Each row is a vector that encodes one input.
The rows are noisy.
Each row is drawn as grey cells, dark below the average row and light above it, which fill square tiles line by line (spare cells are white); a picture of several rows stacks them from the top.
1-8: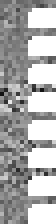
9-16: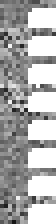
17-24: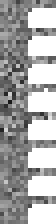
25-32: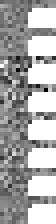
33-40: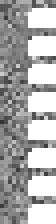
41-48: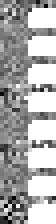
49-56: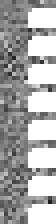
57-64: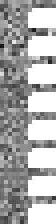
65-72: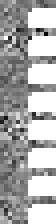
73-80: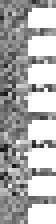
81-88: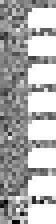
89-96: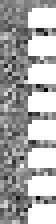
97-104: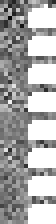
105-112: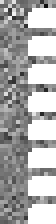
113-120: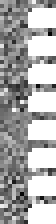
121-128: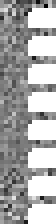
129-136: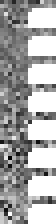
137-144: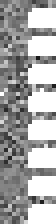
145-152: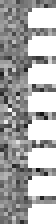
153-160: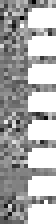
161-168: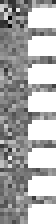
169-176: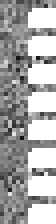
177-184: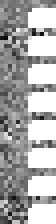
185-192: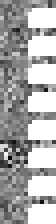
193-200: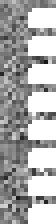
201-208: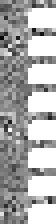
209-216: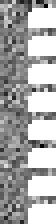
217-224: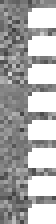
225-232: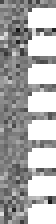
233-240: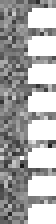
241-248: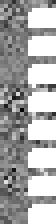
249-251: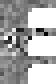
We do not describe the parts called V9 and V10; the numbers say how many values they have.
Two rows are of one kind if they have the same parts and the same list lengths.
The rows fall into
2 kinds.
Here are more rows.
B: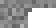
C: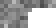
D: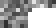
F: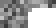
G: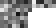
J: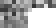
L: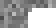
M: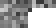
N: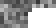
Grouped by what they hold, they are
B, D, F, J
C, G, L, M, N

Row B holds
a point on a 6-point line, a true/false value and a value of V10.
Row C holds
a true/false value, a value of V9 and a value of V10.
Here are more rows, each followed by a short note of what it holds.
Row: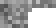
a point on a 6-point line, a true/false value and a value of V10
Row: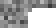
a point on a 6-point line, a true/false value and a value of V10
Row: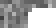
a point on a 6-point line, a true/false value and a value of V10
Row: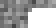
a true/false value, a value of V9 and a value of V10
